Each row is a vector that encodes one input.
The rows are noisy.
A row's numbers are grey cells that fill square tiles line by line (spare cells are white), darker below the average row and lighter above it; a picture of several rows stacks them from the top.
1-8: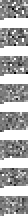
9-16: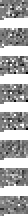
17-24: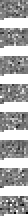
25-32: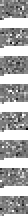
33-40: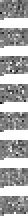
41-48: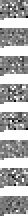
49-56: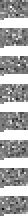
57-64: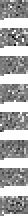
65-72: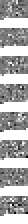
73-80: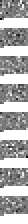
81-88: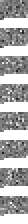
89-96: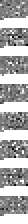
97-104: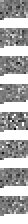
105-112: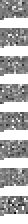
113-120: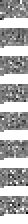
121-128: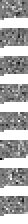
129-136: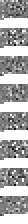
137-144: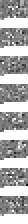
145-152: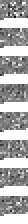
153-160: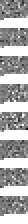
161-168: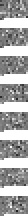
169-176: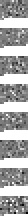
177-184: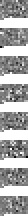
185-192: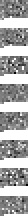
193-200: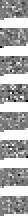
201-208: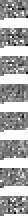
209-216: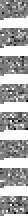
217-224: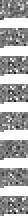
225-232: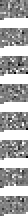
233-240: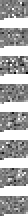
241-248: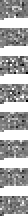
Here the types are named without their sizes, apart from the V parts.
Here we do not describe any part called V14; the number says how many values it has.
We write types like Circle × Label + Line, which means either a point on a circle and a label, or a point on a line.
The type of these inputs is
List(Line) × V14.
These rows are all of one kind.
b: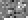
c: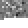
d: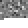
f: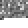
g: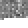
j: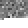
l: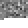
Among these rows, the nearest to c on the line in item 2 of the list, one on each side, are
d and f.
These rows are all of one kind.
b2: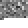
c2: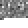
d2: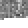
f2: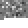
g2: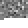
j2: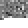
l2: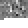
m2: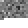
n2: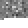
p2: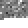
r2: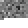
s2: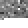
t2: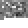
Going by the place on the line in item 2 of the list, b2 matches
l2, m2 and r2.
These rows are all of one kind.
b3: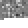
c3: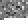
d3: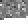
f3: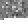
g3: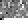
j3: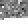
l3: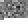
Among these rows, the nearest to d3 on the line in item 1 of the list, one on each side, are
f3 and j3.
